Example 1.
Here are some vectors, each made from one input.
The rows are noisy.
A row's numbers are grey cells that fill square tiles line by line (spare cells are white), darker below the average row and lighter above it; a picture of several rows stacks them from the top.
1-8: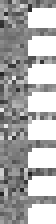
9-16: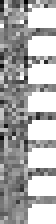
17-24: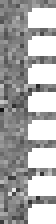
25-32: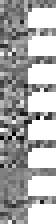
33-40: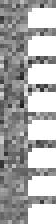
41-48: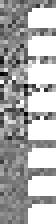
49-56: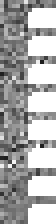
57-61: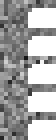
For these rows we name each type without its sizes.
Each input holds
a list of points on a line.
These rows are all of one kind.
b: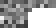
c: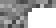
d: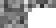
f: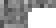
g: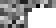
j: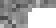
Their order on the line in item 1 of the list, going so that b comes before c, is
f, g, b, j, d, c.
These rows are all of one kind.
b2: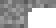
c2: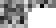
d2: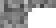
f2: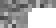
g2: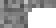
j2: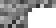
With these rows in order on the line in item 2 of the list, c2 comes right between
d2 and j2.
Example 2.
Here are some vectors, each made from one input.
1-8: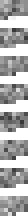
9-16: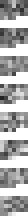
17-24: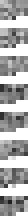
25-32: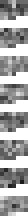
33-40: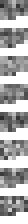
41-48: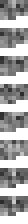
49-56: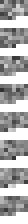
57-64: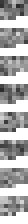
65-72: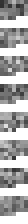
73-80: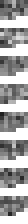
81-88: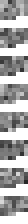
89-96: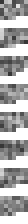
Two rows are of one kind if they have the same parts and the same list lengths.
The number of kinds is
2.
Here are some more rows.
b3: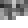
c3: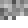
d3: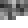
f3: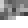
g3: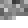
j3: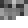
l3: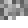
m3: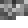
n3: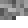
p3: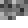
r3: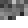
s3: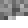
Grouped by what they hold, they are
b3, d3, j3, p3, r3
c3, f3, g3, l3, m3, n3, s3

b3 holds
a node of a 10-node tree.
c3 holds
a point on a 6-point line and a point on a 10-point line.
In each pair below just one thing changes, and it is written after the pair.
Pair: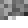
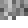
the place on the 10-point line
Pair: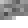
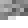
the place on the 6-point line
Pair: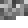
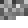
the place on the 6-point line
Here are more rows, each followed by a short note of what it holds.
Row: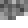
a node of a 10-node tree
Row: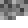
a node of a 10-node tree
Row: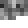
a node of a 10-node tree
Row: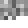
a point on a 6-point line and a point on a 10-point line
